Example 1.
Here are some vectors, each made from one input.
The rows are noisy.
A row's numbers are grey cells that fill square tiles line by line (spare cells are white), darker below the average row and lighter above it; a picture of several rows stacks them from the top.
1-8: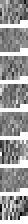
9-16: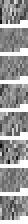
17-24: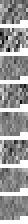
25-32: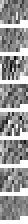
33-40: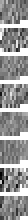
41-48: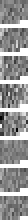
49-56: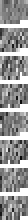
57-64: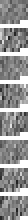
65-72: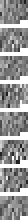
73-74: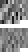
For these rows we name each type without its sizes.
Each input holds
a point on a line.
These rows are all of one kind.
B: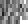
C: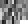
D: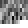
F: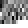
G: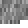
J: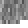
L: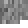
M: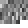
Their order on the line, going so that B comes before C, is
D, F, J, L, M, B, C, G.
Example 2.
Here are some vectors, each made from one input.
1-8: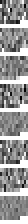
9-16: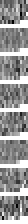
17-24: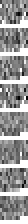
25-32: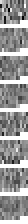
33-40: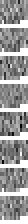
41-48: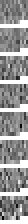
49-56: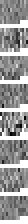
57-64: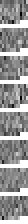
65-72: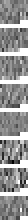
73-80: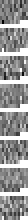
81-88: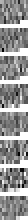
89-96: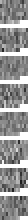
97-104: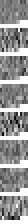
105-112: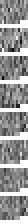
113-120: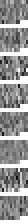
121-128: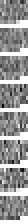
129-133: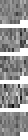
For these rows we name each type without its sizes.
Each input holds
a point on a line.
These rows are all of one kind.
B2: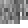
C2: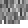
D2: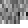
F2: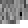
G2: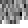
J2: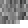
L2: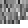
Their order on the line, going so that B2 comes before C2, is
D2, B2, L2, C2, G2, F2, J2.
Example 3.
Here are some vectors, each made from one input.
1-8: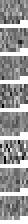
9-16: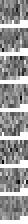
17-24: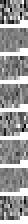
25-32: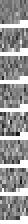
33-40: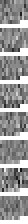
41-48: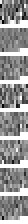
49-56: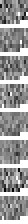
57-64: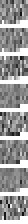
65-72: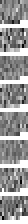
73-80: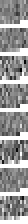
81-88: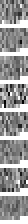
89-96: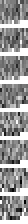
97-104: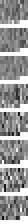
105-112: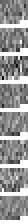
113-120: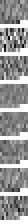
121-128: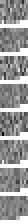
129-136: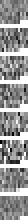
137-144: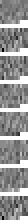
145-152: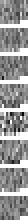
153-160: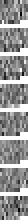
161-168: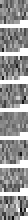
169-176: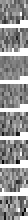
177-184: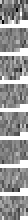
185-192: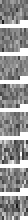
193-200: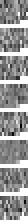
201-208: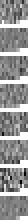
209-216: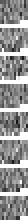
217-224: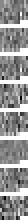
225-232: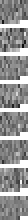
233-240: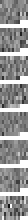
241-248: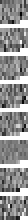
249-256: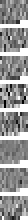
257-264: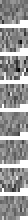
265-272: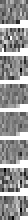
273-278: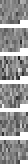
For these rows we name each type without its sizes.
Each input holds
a point on a line.
